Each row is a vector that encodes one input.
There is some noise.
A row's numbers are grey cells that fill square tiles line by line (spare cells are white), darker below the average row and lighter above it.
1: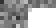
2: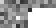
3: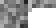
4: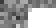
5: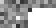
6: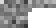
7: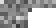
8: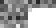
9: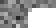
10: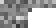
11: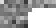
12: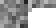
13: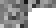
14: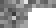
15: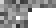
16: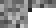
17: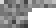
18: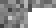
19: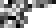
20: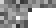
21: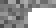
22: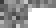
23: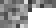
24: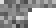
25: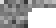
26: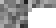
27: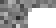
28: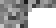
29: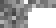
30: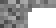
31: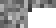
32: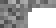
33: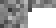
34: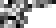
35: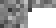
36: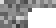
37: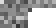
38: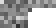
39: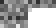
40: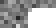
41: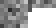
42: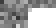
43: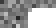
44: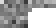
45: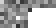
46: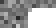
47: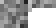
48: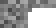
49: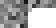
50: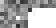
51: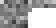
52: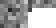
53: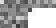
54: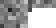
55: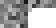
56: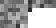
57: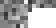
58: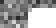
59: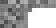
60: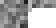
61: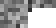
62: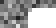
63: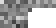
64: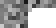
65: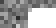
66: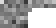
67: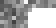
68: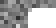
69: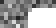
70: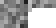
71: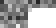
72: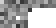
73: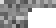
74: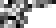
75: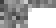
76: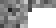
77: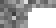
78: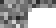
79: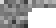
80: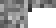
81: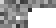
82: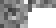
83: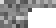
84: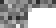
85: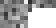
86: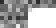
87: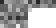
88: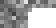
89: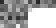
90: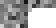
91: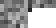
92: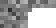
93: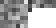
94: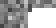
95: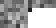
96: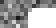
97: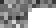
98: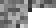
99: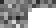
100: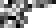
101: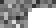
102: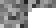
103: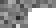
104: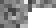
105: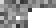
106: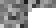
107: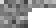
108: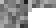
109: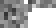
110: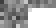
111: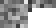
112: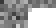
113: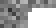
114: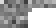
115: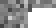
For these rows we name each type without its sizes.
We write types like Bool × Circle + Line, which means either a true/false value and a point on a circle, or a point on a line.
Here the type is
List(Line).
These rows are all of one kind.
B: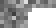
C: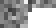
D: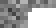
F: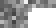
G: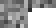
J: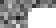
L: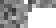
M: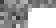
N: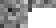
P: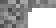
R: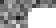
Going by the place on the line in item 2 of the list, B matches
C and M.
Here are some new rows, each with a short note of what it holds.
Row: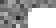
a list of two items
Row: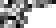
the empty list
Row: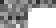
a list of two items
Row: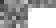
a list of two items
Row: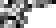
the empty list
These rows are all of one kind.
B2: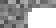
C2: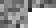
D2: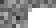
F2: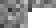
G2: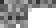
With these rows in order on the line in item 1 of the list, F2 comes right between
B2 and C2.
